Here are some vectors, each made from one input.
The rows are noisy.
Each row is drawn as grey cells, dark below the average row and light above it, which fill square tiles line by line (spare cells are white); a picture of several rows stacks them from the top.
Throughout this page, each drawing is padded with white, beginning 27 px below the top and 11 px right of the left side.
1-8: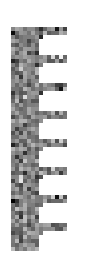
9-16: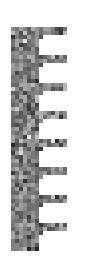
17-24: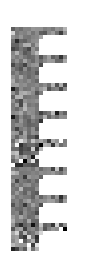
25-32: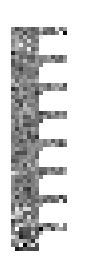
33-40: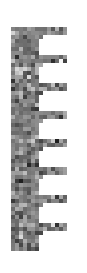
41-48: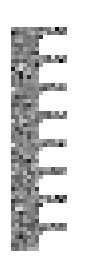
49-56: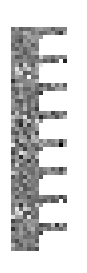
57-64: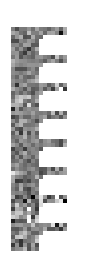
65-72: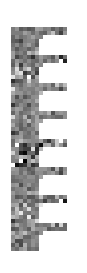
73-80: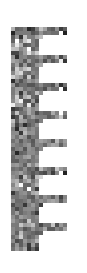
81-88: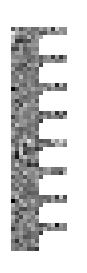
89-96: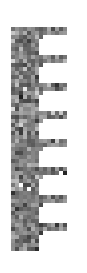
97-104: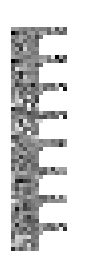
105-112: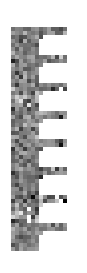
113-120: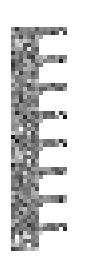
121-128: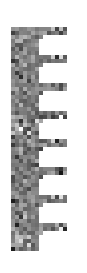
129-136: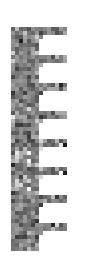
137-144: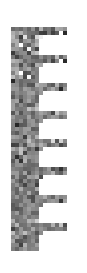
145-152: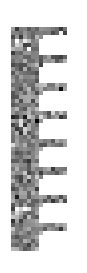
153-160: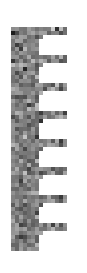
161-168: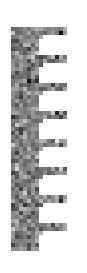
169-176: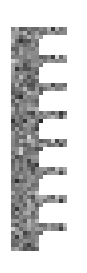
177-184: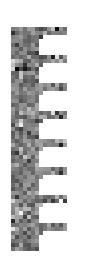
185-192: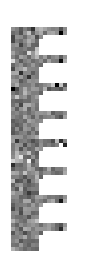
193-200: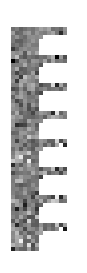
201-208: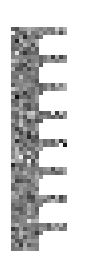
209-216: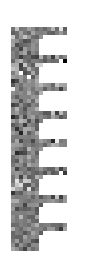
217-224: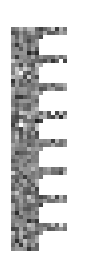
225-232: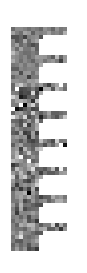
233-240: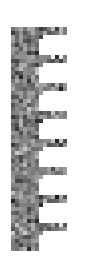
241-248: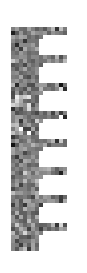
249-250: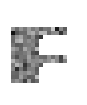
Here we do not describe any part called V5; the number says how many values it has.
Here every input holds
a list of up to three items, each a true/false value and a value of V5.
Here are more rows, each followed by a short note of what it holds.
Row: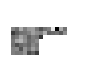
a list of two items
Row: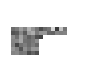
a list of two items
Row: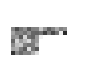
a list of one item
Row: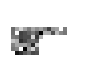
the empty list
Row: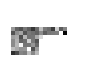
a list of one item
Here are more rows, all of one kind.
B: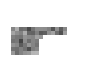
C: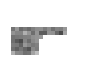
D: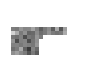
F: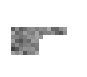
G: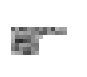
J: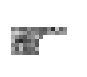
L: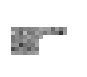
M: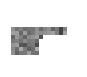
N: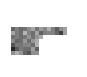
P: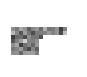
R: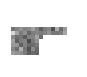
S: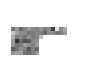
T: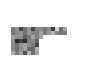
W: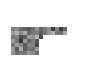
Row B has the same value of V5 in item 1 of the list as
C, G, J and W.
